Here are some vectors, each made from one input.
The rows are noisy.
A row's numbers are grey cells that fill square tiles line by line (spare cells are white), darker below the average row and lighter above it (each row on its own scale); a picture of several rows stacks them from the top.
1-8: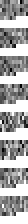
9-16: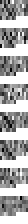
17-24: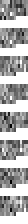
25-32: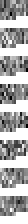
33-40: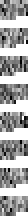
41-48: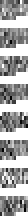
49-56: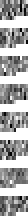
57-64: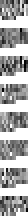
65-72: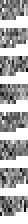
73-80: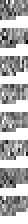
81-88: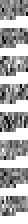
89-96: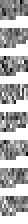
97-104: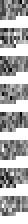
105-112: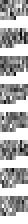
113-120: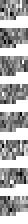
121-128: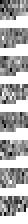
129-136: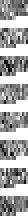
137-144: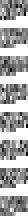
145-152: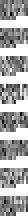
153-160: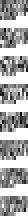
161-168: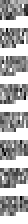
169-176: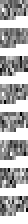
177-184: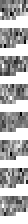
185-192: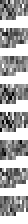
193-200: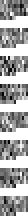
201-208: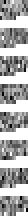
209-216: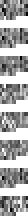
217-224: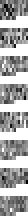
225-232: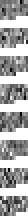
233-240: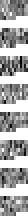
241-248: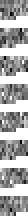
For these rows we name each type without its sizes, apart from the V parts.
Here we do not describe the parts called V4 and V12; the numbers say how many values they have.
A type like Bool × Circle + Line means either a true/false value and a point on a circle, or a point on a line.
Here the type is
(Bool × V12 + V4) × Line.
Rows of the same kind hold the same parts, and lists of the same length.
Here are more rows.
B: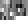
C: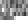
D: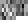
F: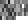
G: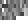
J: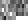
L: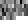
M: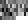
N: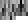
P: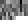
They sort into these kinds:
B, C, D, G, J
F, L, M, N, P

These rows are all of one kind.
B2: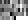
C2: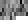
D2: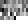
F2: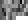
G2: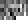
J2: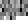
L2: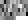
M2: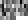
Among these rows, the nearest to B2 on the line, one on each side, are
D2 and G2.
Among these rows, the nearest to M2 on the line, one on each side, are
J2 and L2.
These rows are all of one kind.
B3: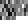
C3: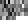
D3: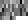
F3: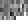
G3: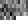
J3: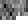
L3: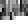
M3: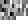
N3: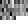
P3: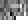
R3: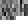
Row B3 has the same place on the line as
C3 and N3.
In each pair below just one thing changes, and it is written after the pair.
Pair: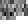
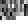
the value of V12
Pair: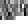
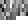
the value of V12
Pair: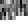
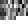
the value of V12
